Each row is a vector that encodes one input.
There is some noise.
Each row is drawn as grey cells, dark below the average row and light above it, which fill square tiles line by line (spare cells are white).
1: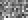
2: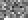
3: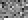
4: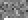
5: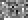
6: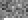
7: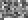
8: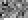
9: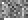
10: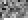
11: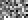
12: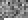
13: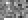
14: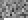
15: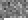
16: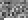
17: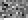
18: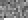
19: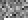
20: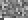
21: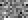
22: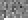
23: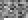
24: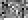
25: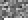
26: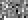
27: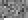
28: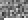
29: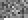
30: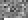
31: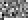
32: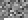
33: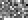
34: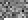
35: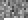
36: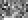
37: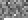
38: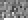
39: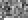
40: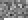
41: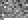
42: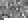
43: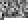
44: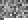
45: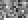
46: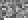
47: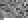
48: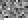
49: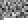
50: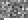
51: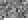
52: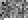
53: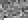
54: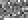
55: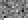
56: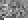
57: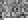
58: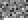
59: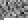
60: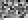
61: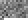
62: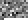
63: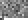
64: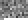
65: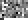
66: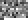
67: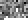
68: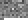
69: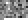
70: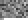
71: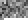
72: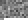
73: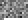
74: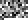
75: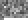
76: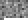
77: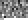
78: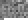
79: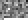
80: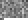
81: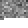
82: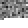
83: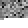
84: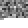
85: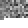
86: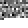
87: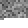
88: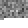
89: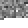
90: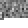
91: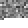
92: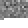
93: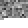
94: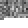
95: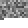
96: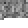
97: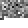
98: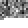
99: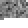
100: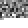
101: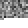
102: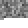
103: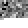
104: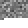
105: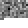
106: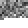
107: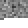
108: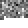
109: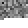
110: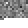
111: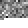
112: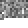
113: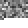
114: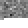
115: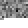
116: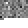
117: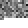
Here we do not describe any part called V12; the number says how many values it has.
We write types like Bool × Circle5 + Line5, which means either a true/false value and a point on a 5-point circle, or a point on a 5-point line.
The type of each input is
Bool × Circle9 × V12.
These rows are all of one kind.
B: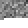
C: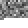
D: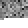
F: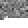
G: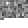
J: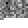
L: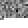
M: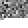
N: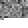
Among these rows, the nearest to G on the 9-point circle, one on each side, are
F and J.
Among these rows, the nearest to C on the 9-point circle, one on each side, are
D and F.
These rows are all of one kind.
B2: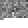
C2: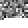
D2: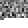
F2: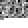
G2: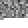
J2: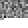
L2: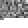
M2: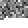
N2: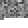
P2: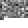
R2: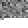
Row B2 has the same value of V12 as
C2, J2 and M2.
